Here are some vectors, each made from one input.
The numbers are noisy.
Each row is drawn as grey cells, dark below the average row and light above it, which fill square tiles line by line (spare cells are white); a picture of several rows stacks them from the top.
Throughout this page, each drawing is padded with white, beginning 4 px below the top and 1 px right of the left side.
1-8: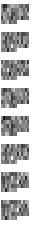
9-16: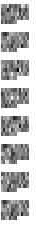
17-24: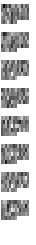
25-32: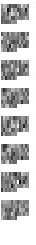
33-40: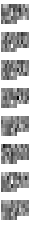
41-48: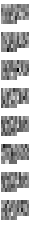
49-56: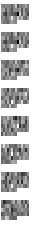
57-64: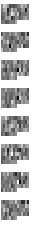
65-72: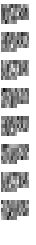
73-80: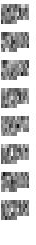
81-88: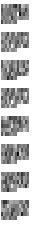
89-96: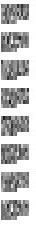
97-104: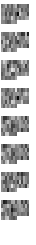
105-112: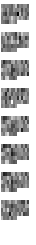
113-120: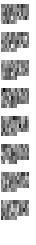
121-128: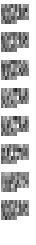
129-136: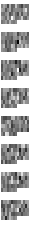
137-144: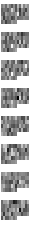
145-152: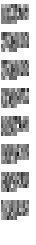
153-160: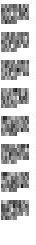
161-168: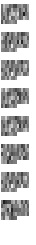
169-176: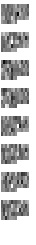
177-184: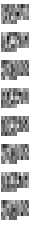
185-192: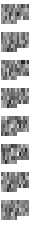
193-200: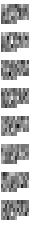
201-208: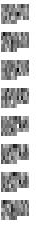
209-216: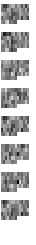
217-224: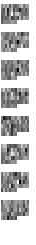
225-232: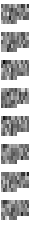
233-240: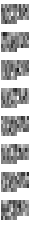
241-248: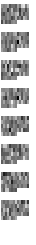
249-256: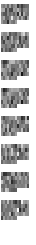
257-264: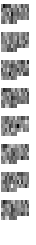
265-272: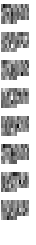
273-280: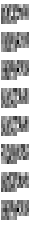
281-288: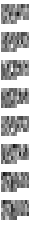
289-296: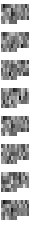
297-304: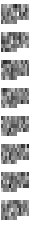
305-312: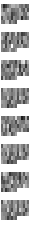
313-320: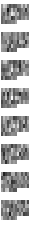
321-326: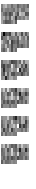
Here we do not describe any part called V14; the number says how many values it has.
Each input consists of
either a point on an 11-point circle, or a point on a 10-point line, or a value of V14.
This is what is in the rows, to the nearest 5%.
About 40% of them hold a point on an 11-point circle. About 25% of them hold a point on a 10-point line. The rest hold a value of V14.
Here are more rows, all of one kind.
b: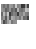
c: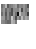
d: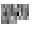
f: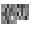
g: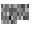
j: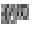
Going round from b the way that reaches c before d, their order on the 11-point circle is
b, g, c, d, f, j.
